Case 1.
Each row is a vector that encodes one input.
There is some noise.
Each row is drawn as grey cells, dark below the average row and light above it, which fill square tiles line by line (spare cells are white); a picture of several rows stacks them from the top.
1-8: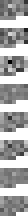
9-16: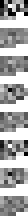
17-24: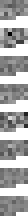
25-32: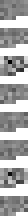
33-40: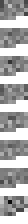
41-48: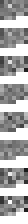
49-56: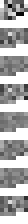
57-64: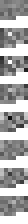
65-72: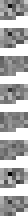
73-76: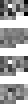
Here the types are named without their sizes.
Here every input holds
a point on a line, together with either a fixed value, or a node of a tree.
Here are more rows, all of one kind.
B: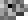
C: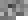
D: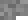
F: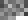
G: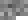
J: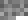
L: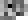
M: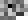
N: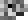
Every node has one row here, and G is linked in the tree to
B, C and J.
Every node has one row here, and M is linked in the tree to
C and N.
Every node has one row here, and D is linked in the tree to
B.
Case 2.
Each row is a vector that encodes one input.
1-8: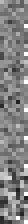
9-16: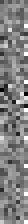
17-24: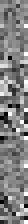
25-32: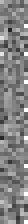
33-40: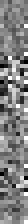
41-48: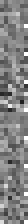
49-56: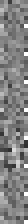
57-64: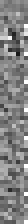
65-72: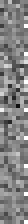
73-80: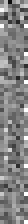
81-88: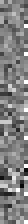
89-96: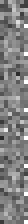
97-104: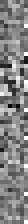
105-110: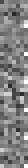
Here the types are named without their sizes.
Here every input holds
a list of points on a line.
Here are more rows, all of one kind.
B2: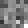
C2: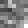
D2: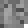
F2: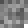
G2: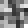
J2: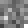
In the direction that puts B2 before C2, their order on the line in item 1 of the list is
J2, G2, D2, B2, F2, C2.
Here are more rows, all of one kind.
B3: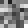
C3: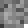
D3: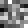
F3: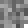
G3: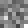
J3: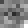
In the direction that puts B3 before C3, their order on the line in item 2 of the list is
D3, F3, G3, J3, B3, C3.
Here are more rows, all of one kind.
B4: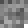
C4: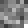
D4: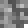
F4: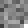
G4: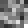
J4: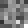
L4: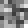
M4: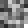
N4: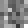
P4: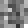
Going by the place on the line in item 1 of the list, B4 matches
C4, G4 and M4.
